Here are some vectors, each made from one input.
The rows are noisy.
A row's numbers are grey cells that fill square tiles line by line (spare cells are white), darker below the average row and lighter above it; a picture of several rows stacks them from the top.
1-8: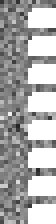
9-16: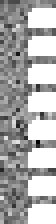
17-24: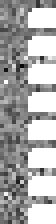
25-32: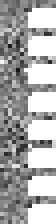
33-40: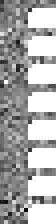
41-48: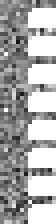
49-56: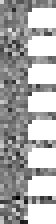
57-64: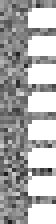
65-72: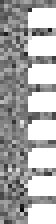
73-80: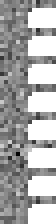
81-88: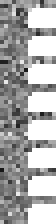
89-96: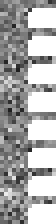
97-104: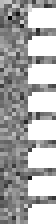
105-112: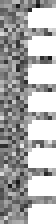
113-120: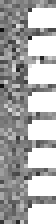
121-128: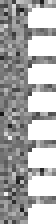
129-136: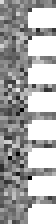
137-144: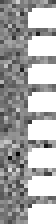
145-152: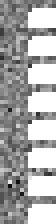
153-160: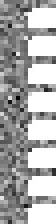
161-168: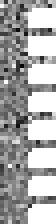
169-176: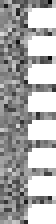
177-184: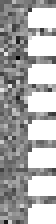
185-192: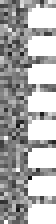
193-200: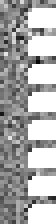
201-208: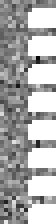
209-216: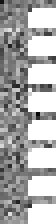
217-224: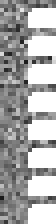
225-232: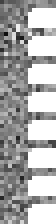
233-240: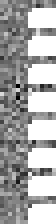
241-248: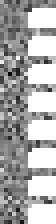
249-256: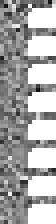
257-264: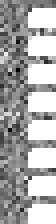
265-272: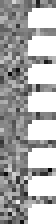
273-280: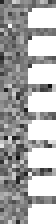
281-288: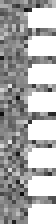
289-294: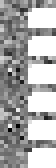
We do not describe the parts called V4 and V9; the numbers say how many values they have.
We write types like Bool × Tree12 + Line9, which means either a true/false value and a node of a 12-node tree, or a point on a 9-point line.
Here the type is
Bool × Label5 + (Circle11 + V4) × V9 + Line6.
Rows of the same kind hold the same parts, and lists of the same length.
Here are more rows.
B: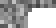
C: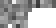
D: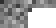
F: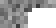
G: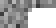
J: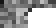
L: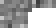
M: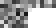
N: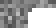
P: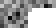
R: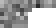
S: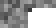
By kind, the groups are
B, C, F, G, L, R
D, J, N, S
M
P

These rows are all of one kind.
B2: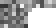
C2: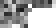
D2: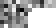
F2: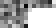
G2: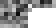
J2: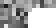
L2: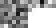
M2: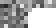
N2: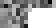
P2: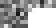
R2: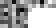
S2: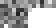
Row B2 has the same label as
F2 and M2.
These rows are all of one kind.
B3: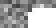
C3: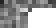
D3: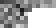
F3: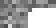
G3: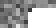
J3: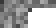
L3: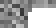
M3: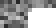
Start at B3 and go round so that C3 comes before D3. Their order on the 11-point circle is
B3, L3, F3, J3, G3, C3, M3, D3.
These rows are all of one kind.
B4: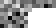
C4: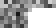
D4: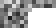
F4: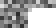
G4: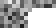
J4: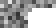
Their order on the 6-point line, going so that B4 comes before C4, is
B4, D4, G4, C4, F4, J4.
